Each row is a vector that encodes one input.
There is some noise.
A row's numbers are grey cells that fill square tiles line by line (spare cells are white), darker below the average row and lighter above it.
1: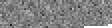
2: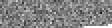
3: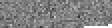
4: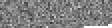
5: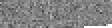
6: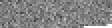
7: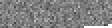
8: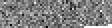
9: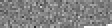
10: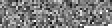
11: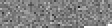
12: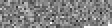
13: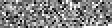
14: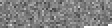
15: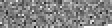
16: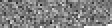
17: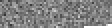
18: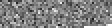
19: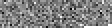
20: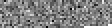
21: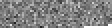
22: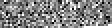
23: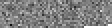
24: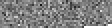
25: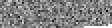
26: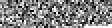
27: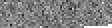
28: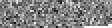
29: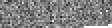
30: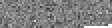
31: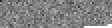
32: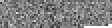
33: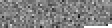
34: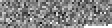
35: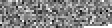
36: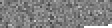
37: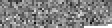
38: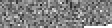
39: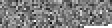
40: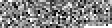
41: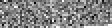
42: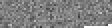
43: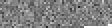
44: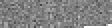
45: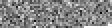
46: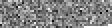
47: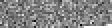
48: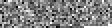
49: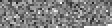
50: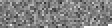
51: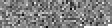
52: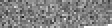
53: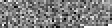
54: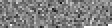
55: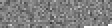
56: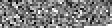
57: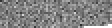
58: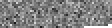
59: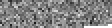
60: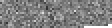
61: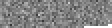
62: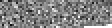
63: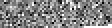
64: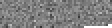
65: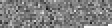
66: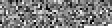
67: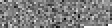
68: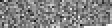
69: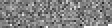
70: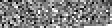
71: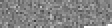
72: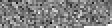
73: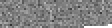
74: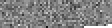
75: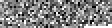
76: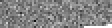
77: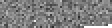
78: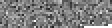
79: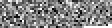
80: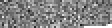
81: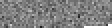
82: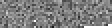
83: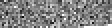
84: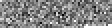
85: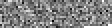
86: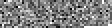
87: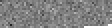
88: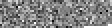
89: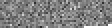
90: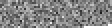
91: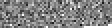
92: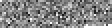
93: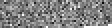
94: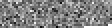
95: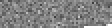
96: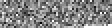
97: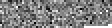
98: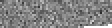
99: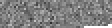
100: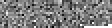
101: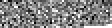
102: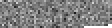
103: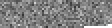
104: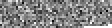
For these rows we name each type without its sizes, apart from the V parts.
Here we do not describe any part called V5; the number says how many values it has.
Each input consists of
a list of items, each a true/false value and a value of V5.
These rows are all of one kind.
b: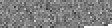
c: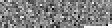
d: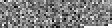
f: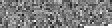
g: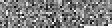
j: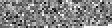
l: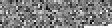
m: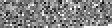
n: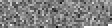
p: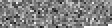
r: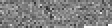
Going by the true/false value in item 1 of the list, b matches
d, f, n and p.
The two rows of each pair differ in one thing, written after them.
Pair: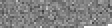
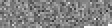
the true/false value in item 1 of the list
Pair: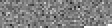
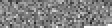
the true/false value in item 1 of the list
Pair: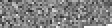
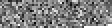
the value of V5 in item 1 of the list
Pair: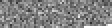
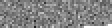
the value of V5 in item 1 of the list
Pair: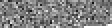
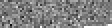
the true/false value in item 2 of the list
